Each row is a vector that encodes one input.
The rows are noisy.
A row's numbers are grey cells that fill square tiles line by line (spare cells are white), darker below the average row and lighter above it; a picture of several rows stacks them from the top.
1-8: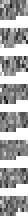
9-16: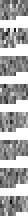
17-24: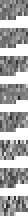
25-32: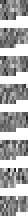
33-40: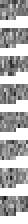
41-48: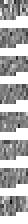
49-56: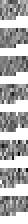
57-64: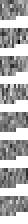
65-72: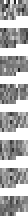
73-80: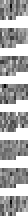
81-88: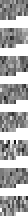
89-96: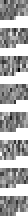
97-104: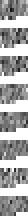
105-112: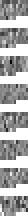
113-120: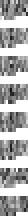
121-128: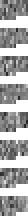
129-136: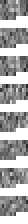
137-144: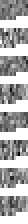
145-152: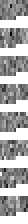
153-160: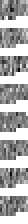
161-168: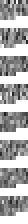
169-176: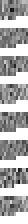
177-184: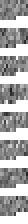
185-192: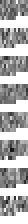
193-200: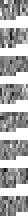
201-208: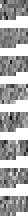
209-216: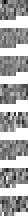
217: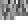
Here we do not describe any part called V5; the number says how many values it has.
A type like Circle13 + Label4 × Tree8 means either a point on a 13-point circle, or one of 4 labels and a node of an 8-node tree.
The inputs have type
Label4 × Label4 + Line8 × (Line8 + V5).
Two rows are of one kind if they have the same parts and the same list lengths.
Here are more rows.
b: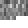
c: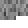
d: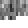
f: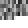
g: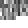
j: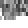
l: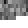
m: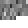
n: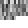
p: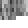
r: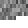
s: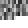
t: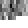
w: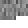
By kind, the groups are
b, c, l, m, r, w
d, p, t
f, g, j, n, s

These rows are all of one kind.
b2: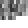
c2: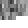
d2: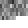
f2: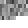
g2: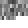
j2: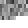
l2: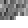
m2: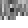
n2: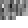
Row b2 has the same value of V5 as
c2, d2 and n2.
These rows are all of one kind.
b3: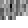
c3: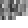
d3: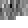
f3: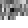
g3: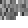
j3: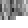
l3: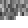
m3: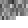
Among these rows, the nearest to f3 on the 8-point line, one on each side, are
j3 and m3.
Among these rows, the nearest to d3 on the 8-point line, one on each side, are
b3 and l3.
